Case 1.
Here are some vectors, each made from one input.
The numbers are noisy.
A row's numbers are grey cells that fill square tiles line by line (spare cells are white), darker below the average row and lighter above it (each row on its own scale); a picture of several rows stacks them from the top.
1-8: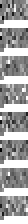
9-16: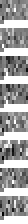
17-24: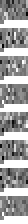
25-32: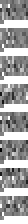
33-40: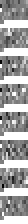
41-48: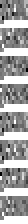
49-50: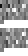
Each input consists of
a point on each of two 7-point lines.
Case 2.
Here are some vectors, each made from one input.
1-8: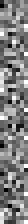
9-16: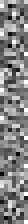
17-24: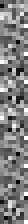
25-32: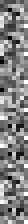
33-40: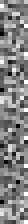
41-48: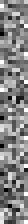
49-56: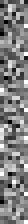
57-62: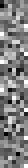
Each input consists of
a point on an 8-point line.
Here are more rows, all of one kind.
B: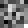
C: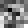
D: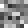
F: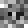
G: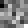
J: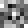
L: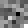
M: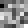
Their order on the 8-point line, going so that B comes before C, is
B, G, M, C, L, F, J, D.
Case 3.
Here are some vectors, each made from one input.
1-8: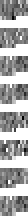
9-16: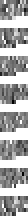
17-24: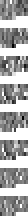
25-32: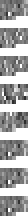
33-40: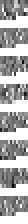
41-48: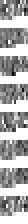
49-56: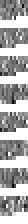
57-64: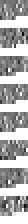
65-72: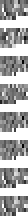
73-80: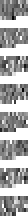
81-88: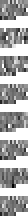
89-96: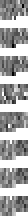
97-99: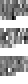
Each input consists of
one of 8 labels.
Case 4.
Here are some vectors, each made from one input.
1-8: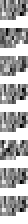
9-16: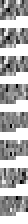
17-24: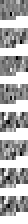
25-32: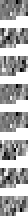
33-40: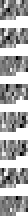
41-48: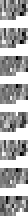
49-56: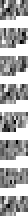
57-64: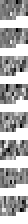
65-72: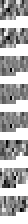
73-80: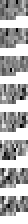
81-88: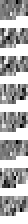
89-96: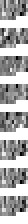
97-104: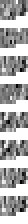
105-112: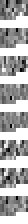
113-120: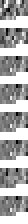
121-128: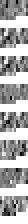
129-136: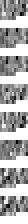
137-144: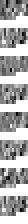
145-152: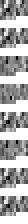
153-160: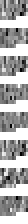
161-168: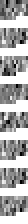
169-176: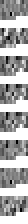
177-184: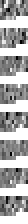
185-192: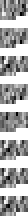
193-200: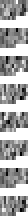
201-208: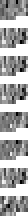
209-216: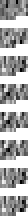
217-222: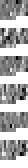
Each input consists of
either a fixed value, or a point on each of two 3-point lines.
